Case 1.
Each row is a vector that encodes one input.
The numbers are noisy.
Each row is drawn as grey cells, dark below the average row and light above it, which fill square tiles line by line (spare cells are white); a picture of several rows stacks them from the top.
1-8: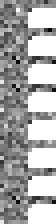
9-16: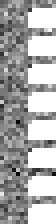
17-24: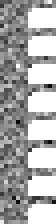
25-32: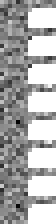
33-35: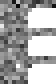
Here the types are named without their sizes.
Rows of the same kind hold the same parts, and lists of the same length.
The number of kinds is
2.
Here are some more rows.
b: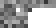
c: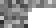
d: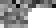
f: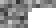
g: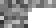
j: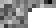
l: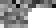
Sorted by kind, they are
b, c, f, g, j
d, l

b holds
three true/false values.
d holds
a fixed value.
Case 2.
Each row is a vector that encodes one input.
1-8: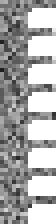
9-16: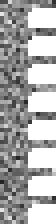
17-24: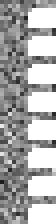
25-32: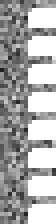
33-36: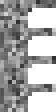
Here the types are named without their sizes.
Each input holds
three true/false values.
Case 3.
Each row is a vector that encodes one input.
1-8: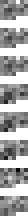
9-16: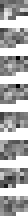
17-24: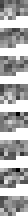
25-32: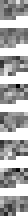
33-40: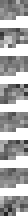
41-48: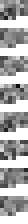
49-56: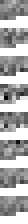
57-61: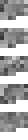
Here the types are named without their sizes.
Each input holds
three true/false values.
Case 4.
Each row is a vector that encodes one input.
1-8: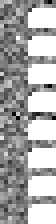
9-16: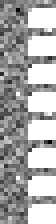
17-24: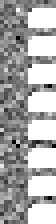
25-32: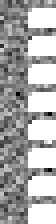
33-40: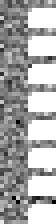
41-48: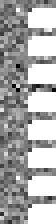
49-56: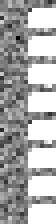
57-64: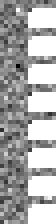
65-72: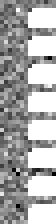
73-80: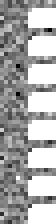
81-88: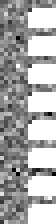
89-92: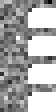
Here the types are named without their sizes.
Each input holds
either a fixed value, or three true/false values.
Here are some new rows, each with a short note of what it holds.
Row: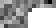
three true/false values
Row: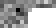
three true/false values
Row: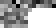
a fixed value
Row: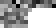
a fixed value
